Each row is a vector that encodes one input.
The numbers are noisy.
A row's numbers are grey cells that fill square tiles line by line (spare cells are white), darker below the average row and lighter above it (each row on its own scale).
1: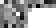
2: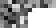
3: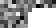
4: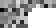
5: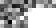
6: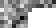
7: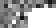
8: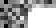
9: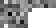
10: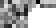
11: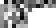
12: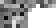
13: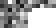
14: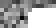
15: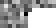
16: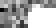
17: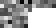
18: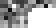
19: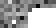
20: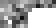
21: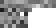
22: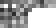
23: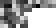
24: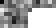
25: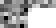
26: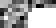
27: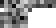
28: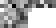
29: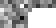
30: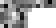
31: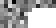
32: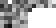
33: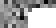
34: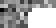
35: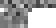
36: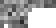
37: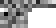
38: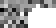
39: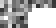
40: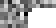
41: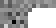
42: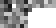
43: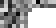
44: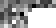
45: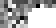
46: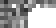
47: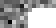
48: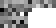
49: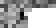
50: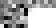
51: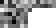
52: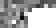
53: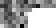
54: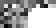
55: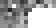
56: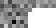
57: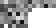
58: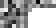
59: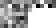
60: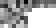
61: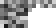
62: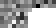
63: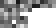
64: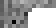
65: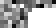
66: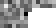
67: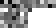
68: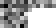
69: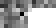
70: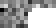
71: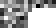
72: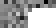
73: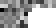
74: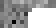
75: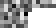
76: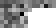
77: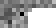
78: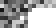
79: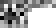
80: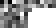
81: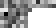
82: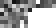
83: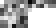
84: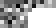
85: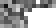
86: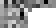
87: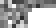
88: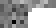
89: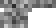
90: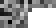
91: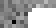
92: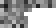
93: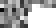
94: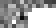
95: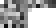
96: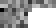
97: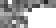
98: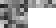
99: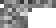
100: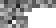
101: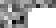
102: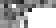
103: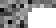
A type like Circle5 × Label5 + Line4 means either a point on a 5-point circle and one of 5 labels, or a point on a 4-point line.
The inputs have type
(Label10 + Line7) × Line7.
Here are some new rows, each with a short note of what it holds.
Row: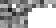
one of 10 labels and a point on a 7-point line
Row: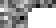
a point on each of two 7-point lines
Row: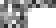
one of 10 labels and a point on a 7-point line
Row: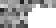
a point on each of two 7-point lines
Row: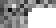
one of 10 labels and a point on a 7-point line
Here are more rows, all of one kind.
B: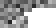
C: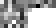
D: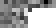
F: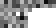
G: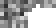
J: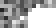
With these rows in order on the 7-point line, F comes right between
C and D.
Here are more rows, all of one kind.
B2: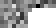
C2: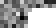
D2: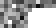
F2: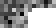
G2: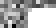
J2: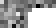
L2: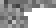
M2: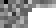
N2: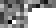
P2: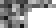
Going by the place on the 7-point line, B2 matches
C2, D2, G2 and J2.
